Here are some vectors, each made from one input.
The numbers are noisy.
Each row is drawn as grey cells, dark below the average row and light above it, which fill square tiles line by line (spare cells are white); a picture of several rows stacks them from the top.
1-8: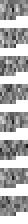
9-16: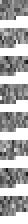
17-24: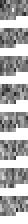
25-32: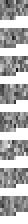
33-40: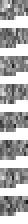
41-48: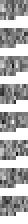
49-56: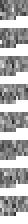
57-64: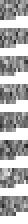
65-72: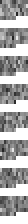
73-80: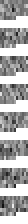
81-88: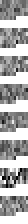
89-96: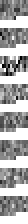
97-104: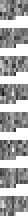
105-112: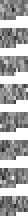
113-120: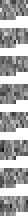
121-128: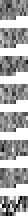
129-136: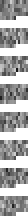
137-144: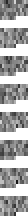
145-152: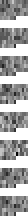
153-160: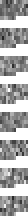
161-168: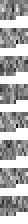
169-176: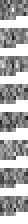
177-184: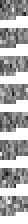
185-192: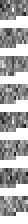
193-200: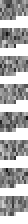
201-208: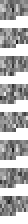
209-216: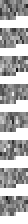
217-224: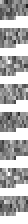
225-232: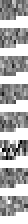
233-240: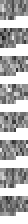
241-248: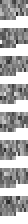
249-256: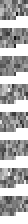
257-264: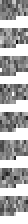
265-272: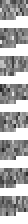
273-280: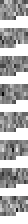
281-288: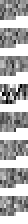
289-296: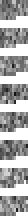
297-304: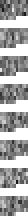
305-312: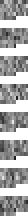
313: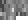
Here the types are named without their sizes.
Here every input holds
a list of points on a line.
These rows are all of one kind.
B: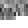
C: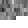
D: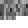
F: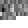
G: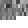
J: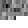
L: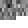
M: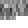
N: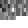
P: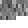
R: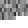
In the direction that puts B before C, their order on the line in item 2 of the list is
D, M, G, J, L, B, R, P, F, C, N.
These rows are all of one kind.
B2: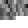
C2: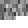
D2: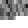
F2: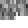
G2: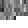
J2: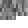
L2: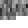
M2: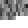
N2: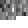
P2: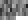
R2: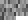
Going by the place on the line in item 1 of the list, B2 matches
D2, L2, M2 and P2.
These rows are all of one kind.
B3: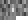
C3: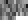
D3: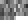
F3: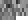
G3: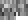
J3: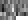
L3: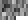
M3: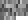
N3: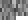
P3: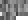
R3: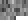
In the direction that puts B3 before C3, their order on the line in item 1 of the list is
B3, J3, P3, R3, L3, N3, F3, C3, D3, G3, M3.
